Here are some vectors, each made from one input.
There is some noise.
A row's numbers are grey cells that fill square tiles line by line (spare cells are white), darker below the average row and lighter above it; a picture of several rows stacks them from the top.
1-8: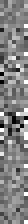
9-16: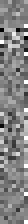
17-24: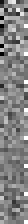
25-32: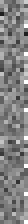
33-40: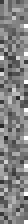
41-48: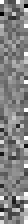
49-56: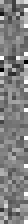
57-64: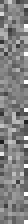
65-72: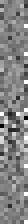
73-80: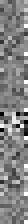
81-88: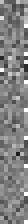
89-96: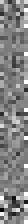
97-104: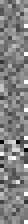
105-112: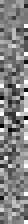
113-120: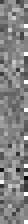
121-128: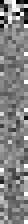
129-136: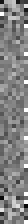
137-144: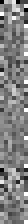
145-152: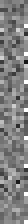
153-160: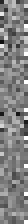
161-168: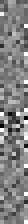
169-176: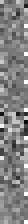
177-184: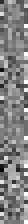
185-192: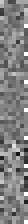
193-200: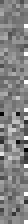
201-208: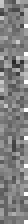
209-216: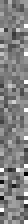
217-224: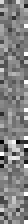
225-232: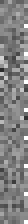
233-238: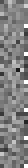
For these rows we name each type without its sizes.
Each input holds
a list of points on a line.
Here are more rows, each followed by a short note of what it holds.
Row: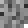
a list of one item
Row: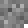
a list of three items
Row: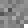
a list of three items
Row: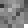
a list of one item
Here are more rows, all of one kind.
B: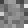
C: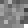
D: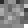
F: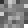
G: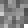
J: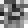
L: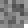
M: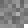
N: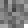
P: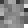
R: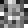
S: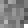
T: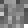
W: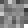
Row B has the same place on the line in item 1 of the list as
F, J, M and T.
